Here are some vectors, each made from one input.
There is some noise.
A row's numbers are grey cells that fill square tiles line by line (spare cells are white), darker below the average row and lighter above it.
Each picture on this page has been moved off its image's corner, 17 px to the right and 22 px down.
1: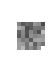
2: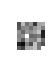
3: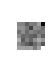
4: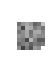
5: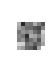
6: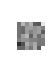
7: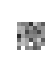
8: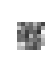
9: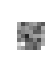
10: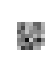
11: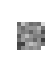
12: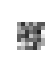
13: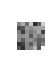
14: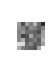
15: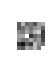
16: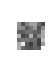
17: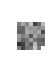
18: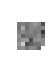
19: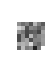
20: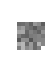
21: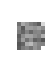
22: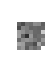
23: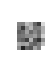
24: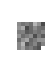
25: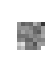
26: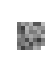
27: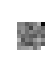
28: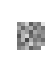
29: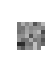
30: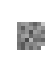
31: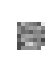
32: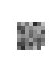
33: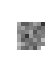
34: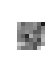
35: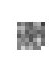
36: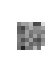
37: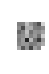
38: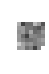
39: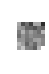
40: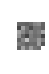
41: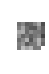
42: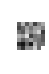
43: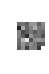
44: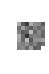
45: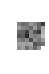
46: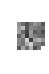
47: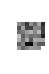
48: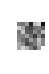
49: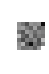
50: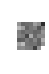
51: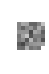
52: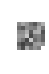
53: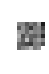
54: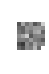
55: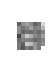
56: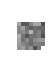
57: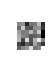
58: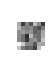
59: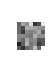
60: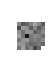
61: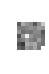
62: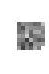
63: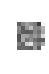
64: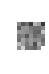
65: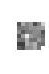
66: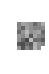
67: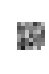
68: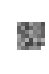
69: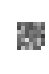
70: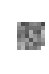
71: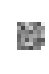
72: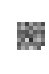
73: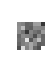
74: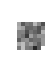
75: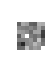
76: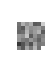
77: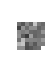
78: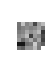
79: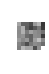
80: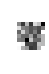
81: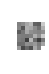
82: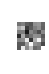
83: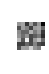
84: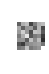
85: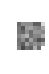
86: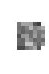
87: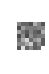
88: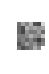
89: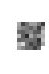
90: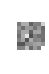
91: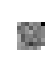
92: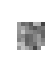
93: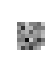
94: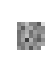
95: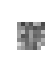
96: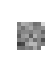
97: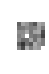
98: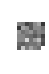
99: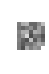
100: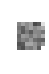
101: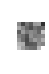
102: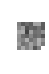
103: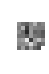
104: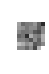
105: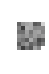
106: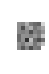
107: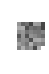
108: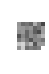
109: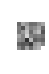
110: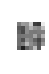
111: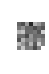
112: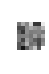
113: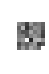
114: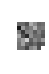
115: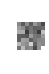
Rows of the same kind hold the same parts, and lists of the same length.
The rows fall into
2 kinds.
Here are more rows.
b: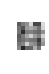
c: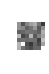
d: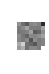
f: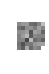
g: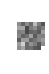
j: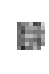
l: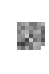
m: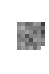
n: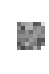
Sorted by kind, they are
b, f, j, l, n
c, d, g, m

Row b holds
one of 8 labels.
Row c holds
two labels (each one of 6).
